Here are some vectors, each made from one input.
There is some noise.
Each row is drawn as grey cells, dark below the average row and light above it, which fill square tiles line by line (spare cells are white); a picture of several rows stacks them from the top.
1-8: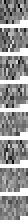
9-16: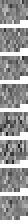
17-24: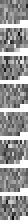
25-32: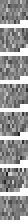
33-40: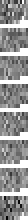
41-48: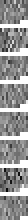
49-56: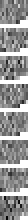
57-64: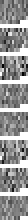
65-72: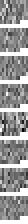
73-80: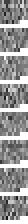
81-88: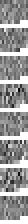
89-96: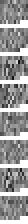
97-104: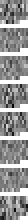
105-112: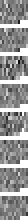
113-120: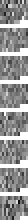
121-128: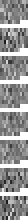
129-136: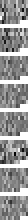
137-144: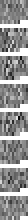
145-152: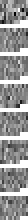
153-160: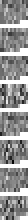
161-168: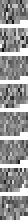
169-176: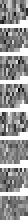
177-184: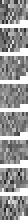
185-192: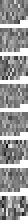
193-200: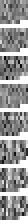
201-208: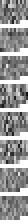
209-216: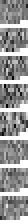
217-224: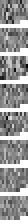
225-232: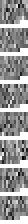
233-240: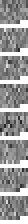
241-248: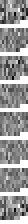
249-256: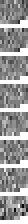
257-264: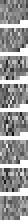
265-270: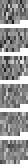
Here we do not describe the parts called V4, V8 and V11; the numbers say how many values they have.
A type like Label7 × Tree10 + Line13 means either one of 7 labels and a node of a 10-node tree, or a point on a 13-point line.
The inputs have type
Circle10 + (Line5 + Line9 × V11) × V8 + V4.
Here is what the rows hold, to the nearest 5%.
About 30% of them hold a point on a 10-point circle. About 10% of them hold a value of V4. The rest hold a value of V8, together with either a point on a 5-point line, or a point on a 9-point line and a value of V11.
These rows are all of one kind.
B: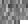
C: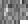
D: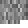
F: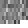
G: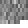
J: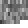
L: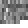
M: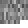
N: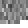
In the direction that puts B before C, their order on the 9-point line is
L, D, F, G, N, J, B, C, M.
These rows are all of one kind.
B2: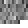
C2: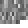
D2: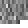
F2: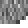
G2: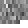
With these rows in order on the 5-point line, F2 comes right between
B2 and C2.
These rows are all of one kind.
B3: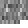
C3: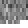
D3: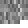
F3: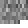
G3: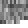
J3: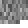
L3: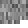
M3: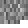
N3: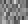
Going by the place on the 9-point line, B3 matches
C3, F3 and G3.
